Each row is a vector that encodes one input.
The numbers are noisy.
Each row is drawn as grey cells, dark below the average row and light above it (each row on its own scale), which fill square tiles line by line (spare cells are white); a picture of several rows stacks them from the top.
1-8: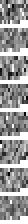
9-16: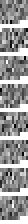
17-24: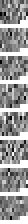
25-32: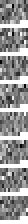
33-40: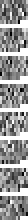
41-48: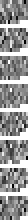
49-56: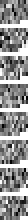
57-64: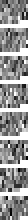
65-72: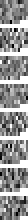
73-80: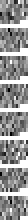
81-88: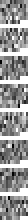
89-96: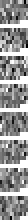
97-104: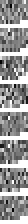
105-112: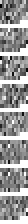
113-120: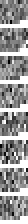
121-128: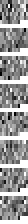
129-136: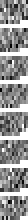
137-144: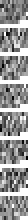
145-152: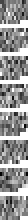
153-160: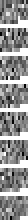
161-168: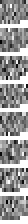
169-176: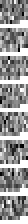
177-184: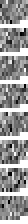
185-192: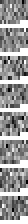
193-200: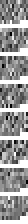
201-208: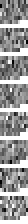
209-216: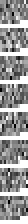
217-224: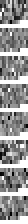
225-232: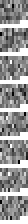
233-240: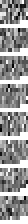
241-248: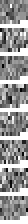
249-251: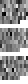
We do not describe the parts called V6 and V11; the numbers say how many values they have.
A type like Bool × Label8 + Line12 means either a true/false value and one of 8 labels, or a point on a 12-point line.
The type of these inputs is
Bool × Bool × Bool × Bool × (List2(Line10) + V6 × V11).
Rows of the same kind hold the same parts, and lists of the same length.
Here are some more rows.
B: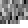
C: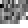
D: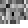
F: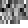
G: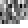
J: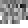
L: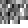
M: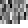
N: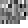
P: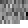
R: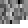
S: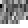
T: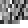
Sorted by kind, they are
B, G, N, T
C, R, S
D, F, J, P
L, M

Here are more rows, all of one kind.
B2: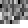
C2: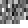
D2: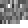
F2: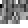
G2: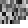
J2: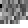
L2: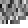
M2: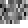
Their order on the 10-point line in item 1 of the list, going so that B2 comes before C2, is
M2, D2, L2, F2, B2, G2, J2, C2.
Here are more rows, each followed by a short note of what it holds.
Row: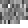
four true/false values, together with a list of one item
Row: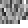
four true/false values, together with a list of one item
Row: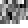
four true/false values, together with the empty list
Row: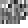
four true/false values, together with the empty list
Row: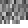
four true/false values, a value of V6 and a value of V11
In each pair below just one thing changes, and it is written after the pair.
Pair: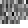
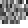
the place on the 10-point line in item 2 of the list
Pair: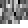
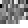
one of the four true/false values
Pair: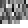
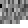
the place on the 10-point line in item 2 of the list
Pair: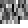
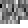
the place on the 10-point line in item 2 of the list
